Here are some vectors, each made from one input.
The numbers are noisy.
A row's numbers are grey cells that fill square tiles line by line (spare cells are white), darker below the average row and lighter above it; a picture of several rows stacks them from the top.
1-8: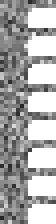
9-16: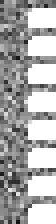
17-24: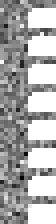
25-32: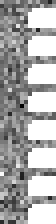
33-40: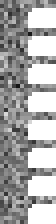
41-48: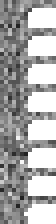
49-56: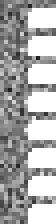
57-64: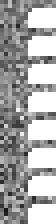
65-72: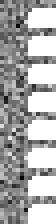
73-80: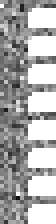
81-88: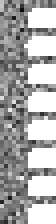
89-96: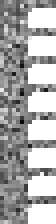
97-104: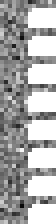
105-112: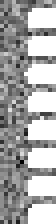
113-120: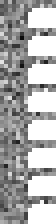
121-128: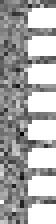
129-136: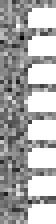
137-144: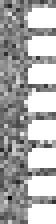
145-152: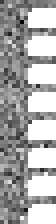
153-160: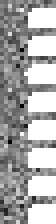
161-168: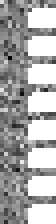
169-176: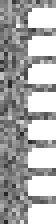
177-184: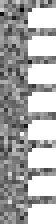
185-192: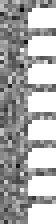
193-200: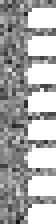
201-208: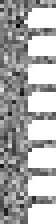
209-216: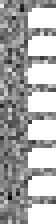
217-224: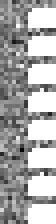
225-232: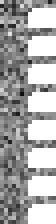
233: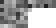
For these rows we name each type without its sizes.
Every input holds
either a point on a circle and a true/false value, or a fixed value, or a node of a tree.
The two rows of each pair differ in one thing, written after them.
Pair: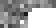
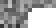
the place on the circle
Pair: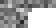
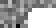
the true/false value
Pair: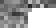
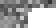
the place on the circle
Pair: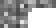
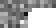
the place on the circle
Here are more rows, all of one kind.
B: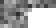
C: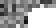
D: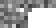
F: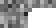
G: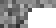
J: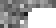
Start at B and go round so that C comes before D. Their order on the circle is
B, J, F, C, D, G.
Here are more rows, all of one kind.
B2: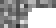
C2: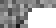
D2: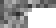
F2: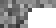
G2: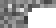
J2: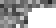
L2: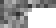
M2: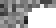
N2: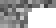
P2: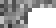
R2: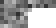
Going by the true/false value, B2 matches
C2, F2 and P2.
